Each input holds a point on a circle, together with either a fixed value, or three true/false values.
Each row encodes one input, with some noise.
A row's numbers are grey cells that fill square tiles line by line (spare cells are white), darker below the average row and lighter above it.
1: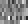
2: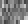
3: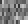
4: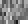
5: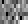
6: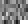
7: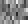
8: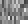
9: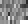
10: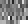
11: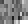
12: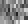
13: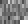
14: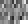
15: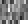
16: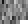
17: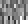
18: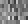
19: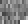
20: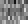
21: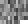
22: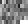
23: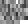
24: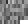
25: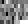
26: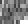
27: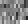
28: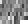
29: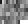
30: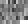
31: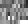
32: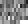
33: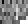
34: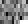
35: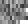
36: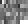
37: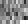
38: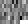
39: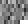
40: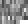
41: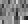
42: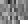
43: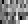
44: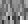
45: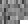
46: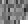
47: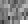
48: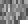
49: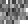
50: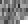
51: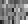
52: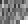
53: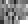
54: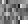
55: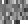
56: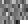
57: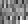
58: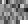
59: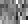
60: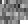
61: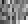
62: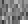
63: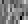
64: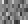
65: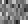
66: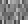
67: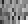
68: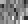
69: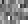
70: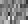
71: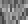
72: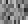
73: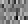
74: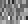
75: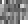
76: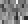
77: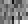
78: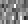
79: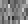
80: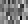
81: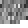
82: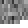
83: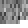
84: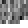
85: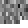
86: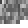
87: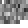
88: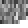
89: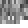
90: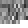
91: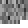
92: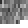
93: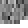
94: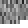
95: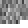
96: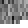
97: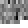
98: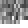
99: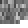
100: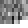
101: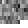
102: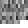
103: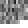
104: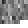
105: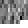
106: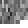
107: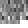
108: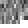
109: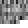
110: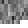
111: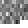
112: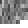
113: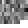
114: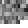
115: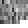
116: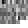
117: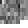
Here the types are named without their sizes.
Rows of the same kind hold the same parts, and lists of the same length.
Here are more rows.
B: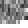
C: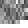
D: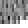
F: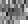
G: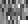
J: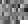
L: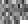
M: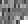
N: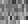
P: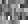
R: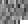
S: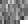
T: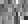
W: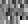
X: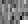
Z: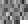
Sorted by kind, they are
B, C, D, F, G, N, P, T, W, X
J, L, M, R, S, Z

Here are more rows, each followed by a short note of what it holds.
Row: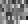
a point on a circle and three true/false values
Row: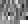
a point on a circle and three true/false values
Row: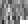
a point on a circle and three true/false values
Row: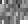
a point on a circle
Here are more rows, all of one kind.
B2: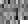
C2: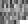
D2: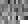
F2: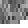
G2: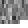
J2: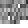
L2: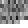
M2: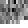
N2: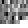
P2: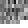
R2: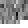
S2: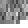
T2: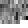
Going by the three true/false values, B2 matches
L2, M2, P2 and R2.
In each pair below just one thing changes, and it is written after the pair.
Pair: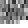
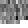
the place on the circle
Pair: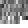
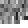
one of the three true/false values
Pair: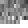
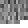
the place on the circle
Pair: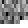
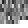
one of the three true/false values
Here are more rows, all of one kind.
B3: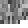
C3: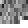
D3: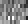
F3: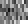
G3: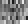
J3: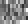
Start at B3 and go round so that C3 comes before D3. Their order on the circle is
B3, C3, D3, J3, F3, G3.
